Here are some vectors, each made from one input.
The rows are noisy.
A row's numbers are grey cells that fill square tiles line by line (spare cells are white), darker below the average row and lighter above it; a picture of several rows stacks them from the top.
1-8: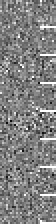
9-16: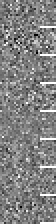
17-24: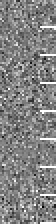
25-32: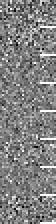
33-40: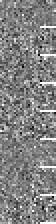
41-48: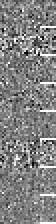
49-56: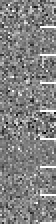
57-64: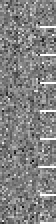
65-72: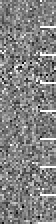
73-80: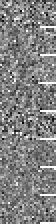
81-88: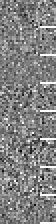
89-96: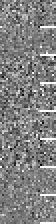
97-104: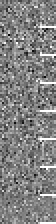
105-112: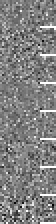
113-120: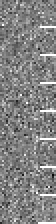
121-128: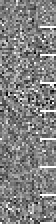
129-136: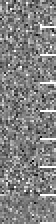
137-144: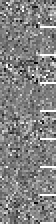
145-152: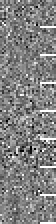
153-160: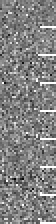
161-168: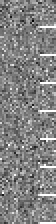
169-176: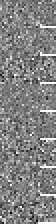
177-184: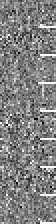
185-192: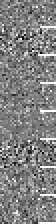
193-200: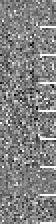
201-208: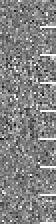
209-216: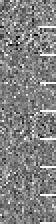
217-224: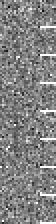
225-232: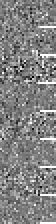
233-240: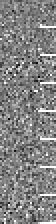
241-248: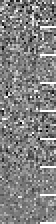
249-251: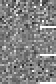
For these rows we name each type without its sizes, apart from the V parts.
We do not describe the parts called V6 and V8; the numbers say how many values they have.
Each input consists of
a label, together with either a value of V6 and a value of V8, or a list of points on a circle.
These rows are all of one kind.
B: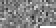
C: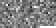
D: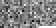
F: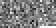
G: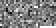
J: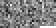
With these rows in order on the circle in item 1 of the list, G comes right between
C and D.
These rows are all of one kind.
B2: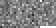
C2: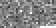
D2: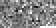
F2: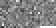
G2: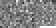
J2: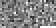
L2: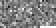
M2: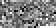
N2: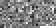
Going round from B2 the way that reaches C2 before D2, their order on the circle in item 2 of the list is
B2, J2, L2, C2, D2, F2, N2, M2, G2.
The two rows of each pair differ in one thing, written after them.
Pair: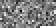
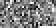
the value of V8
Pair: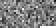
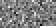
the label
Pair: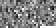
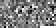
the value of V6
